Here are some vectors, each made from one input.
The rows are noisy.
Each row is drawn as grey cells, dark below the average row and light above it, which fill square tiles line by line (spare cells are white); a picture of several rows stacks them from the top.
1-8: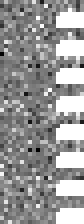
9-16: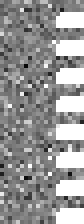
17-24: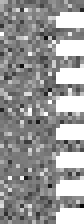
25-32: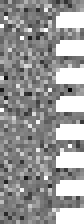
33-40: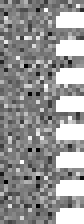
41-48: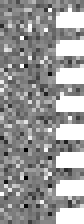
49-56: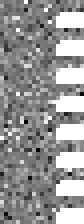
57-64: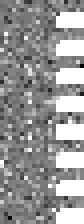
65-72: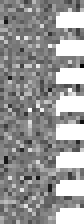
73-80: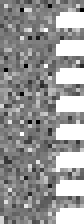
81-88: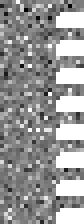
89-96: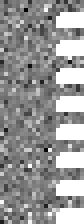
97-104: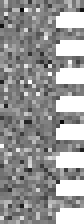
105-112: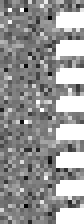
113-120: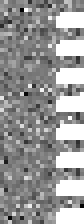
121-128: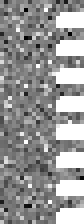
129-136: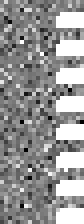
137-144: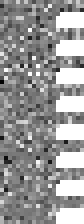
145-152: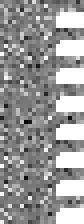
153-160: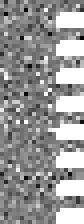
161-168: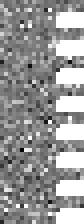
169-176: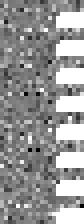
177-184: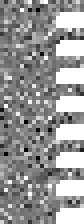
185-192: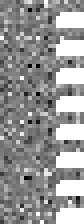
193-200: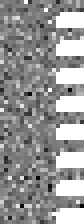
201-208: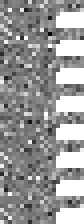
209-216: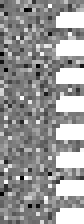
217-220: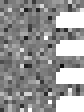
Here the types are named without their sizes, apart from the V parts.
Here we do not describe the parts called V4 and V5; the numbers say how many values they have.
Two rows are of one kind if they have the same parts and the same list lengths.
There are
4 kinds of row.
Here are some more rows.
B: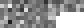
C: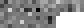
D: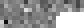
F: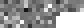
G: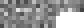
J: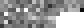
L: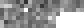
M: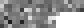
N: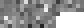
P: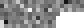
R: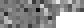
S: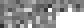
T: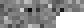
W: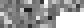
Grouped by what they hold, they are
B, D, L, P
C, F
G, J, M, S
N, R, T, W

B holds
a label, a point on a line and a true/false value.
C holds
a point on a line and a value of V4.
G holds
a label, a true/false value and a value of V5.
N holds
a value of V4 and a value of V5.
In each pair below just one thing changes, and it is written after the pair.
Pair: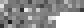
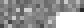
the label
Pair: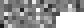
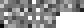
the true/false value
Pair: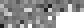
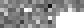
the value of V5
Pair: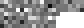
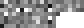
the true/false value
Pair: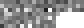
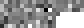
the label
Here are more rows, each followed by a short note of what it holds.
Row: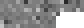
a label, a point on a line and a true/false value
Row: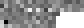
a label, a point on a line and a true/false value
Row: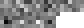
a label, a point on a line and a true/false value
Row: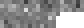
a label, a point on a line and a true/false value
